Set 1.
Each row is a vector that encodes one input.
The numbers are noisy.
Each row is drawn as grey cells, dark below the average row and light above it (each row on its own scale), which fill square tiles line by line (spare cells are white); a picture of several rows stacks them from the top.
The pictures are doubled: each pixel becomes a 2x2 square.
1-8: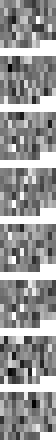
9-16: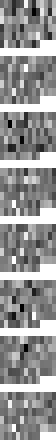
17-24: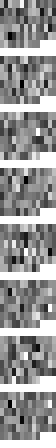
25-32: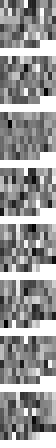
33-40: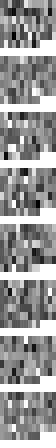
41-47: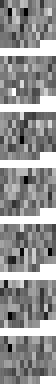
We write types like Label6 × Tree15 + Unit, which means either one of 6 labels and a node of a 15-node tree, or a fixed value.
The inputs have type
Bool × (Line3 × Line4 + Unit).
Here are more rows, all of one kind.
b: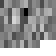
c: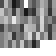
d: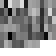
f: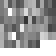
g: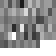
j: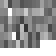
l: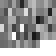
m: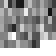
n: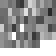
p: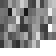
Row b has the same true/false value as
c, d and p.
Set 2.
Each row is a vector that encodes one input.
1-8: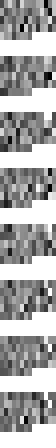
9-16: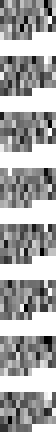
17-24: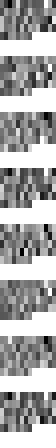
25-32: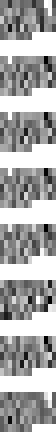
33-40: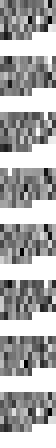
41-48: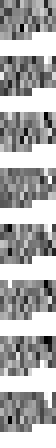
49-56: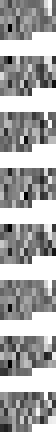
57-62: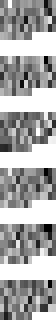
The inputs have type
Bool × Bool × Bool + Line7.
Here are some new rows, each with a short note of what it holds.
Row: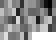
a point on a 7-point line
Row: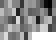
a point on a 7-point line
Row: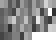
three true/false values
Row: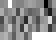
a point on a 7-point line
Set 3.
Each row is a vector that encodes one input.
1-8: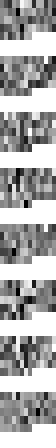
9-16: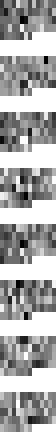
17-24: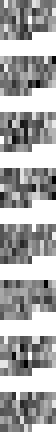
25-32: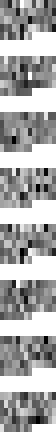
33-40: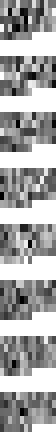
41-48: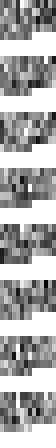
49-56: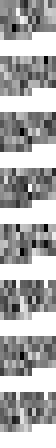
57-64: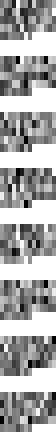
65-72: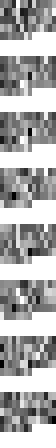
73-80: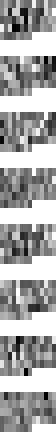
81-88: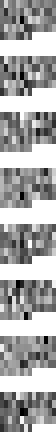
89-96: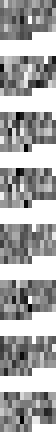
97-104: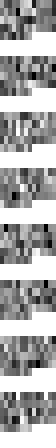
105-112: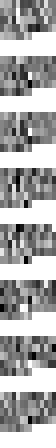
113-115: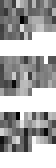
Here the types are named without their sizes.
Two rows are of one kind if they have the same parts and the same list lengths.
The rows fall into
3 kinds.
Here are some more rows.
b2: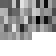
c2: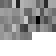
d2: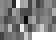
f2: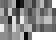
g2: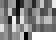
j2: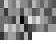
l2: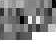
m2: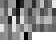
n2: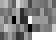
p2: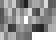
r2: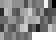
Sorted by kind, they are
b2, c2
d2, j2, l2, n2, p2, r2
f2, g2, m2

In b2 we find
a point on a circle.
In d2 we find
four true/false values.
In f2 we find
a fixed value.
